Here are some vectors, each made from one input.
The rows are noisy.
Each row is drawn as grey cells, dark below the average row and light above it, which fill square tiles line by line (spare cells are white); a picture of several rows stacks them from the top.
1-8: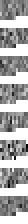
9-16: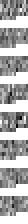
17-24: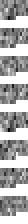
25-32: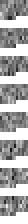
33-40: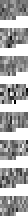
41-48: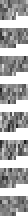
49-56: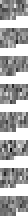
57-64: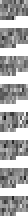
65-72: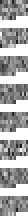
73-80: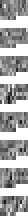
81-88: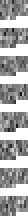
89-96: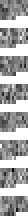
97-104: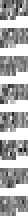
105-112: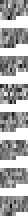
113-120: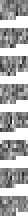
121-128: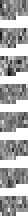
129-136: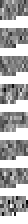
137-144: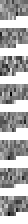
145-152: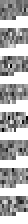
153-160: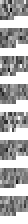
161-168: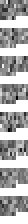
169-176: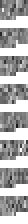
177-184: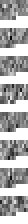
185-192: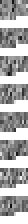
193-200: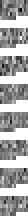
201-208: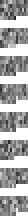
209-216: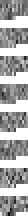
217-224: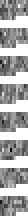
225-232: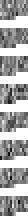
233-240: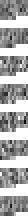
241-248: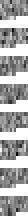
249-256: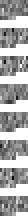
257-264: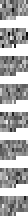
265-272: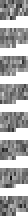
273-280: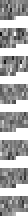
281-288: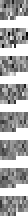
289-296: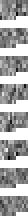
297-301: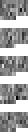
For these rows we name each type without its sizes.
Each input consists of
a list of items, each either a point on a circle, or a point on a line.
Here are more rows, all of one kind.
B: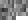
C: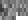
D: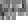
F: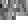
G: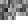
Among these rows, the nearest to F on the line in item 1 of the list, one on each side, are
C and D.
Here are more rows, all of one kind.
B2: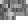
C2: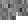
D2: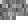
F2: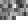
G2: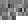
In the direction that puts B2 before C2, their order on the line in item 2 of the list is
F2, G2, D2, B2, C2.
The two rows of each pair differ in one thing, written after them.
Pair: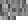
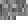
the place on the line in item 2 of the list
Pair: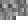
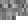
the place on the line in item 2 of the list
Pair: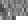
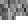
the place on the line in item 2 of the list
